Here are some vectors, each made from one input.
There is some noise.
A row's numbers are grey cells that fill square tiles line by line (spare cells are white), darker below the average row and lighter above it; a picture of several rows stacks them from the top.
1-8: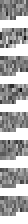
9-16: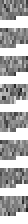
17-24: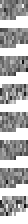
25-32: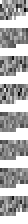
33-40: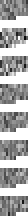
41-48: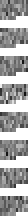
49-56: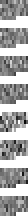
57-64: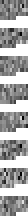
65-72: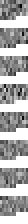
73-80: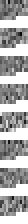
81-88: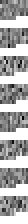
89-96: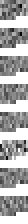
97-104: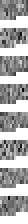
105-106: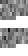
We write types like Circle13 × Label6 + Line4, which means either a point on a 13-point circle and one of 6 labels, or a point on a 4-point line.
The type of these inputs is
(Bool × Bool × Bool + Unit) × Line4 + Line7.
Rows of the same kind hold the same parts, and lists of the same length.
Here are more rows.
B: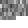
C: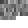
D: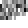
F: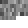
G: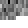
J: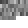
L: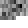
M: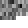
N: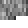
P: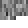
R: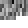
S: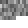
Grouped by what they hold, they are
B, C, F, J, S
D, L, M, R
G, N, P

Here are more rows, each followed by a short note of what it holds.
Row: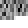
a point on a 7-point line
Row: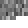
a point on a 4-point line and three true/false values
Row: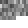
a point on a 4-point line
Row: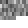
a point on a 4-point line
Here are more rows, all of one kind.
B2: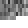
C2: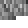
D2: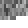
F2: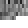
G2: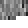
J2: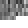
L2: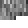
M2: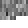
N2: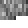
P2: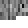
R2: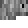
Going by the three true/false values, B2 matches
F2 and J2.
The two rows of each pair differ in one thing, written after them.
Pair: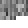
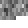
one of the three true/false values
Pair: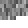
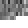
one of the three true/false values
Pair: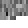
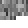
the place on the 4-point line
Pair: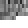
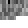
the place on the 4-point line
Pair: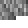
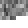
one of the three true/false values
